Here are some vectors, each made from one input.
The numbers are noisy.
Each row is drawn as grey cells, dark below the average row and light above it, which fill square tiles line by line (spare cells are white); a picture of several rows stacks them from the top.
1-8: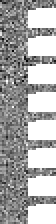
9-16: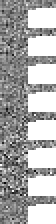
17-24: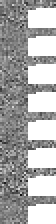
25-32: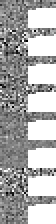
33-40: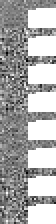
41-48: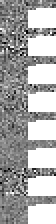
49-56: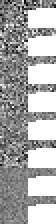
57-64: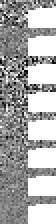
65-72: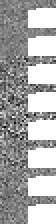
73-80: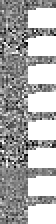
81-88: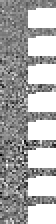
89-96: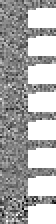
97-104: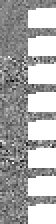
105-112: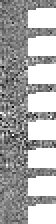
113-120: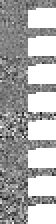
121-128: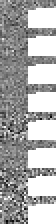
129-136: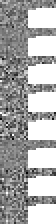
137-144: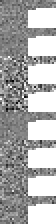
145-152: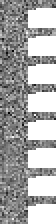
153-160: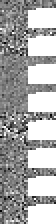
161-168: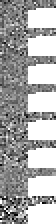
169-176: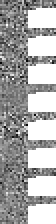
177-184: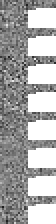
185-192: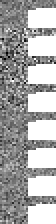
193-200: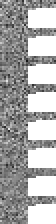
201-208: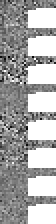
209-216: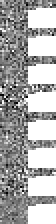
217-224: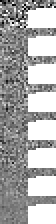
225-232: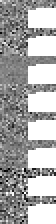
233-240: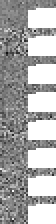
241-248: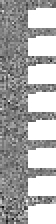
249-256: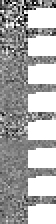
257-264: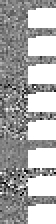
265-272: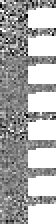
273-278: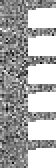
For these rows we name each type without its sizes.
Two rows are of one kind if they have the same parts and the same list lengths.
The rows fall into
3 kinds.
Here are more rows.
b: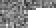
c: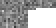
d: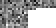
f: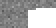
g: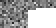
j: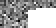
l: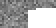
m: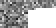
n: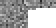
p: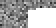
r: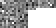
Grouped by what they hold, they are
b, c, m, n, p, r
d
f, g, j, l

